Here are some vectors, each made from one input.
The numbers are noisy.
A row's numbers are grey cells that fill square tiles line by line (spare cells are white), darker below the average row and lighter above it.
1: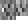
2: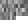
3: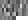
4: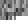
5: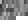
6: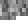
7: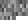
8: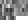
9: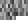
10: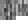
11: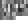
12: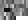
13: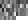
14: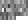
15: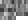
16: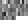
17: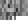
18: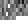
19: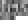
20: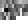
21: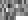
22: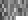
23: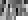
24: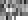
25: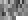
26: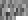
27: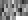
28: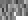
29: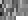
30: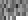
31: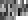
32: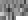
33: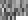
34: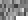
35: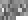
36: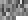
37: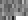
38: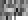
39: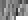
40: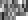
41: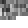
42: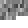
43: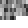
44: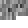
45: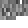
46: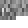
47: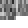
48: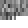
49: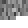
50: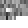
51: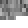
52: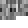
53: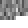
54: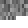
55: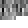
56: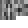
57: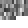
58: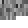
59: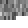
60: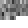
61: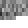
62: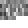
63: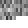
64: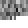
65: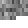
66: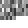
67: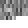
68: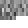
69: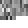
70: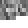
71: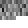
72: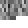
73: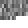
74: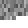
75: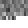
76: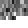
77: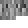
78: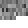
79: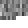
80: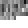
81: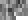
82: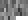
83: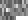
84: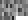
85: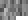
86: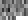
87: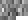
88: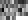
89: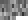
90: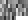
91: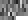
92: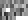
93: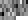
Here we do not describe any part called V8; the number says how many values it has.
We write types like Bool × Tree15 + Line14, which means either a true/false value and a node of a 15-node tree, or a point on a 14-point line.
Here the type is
List2(Line5) × V8.
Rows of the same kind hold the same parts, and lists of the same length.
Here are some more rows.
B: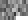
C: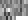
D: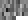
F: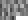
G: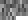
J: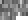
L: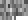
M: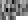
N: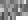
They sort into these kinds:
B, G
C, L, N
D, F, J, M

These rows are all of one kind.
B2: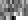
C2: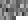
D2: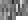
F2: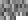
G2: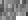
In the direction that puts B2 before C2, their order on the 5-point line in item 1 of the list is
G2, F2, B2, C2, D2.
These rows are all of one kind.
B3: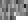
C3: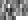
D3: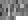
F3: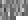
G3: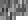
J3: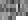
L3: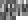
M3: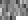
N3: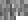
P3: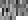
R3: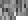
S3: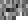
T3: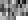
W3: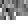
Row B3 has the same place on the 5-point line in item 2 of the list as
F3, G3, M3 and S3.
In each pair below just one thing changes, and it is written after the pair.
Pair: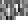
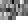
the place on the 5-point line in item 2 of the list
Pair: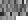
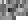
the value of V8
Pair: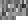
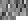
the place on the 5-point line in item 2 of the list
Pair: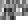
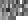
the place on the 5-point line in item 2 of the list
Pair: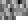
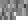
the value of V8
